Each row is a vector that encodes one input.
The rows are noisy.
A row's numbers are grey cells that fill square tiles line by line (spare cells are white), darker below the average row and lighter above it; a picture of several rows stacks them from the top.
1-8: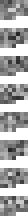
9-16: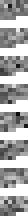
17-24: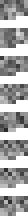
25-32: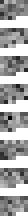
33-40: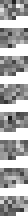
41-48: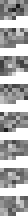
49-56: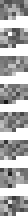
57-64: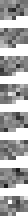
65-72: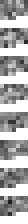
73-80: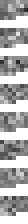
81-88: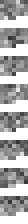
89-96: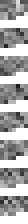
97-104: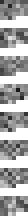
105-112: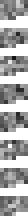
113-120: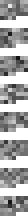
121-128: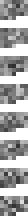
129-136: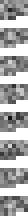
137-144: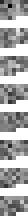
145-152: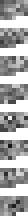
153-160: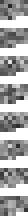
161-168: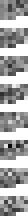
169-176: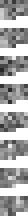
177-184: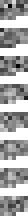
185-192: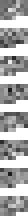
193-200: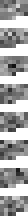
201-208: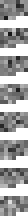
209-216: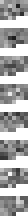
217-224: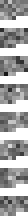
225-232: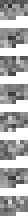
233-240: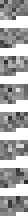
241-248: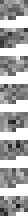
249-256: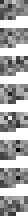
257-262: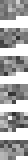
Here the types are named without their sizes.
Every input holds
four true/false values.
